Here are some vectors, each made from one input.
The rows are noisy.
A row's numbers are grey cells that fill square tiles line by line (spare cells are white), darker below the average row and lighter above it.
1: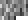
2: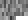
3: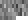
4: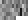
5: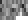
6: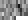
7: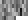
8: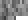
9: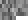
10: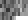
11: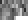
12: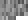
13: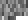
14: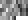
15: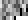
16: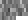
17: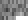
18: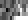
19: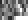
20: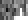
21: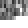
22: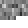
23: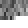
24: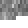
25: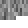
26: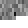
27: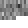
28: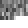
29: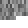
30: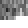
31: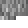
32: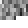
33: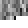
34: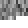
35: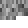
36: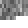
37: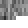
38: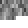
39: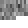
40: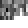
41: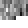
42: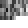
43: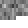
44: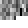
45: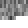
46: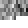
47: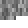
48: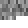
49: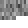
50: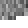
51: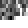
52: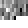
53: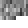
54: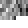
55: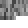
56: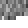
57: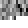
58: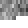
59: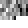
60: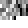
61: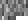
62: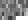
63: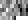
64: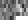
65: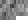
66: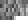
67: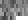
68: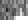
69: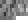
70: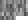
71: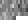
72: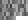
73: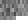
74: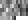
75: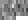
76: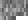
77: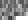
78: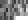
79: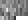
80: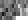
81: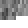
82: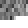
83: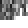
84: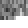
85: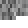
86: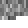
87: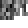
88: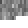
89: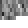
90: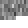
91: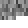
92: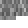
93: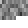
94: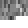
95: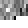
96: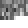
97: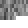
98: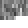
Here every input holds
a point on an 8-point circle, together with either a fixed value, or a node of a 7-node tree.
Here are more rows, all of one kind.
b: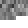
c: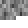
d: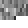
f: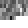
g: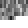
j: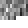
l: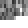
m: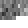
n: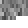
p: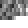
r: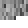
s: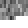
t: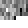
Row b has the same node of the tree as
g and t.
